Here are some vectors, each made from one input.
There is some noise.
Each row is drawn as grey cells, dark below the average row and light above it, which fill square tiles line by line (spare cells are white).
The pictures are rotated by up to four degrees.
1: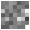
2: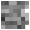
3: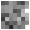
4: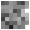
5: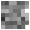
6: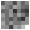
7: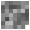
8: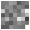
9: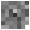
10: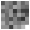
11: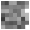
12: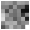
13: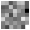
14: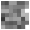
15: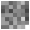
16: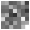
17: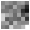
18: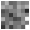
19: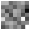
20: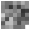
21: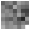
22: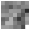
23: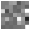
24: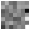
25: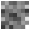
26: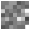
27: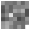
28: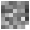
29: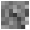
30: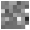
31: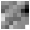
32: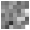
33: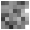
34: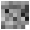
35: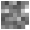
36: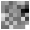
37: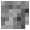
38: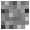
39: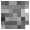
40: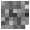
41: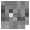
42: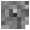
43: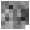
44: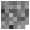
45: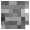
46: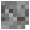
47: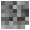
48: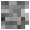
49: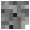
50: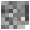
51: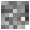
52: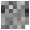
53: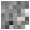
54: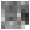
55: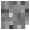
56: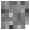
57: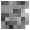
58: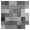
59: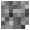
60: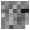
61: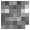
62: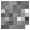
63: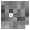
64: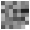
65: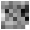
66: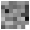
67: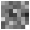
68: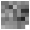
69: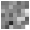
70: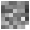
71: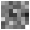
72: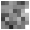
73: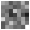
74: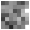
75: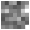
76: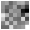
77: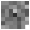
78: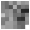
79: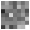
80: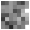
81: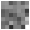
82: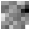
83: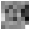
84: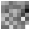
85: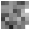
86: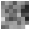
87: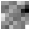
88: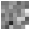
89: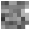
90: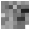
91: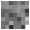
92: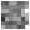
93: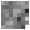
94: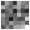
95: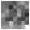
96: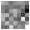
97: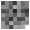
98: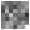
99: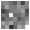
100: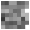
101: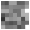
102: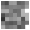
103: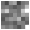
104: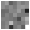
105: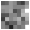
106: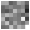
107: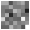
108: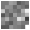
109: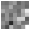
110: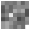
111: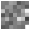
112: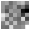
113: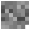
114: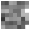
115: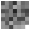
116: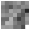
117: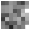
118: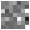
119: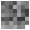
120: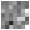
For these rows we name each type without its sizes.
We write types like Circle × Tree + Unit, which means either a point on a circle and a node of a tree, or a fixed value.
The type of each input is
Line × (Tree + Unit).
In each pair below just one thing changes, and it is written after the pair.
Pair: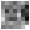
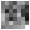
the node of the tree
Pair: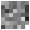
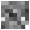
the node of the tree
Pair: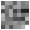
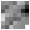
the place on the line
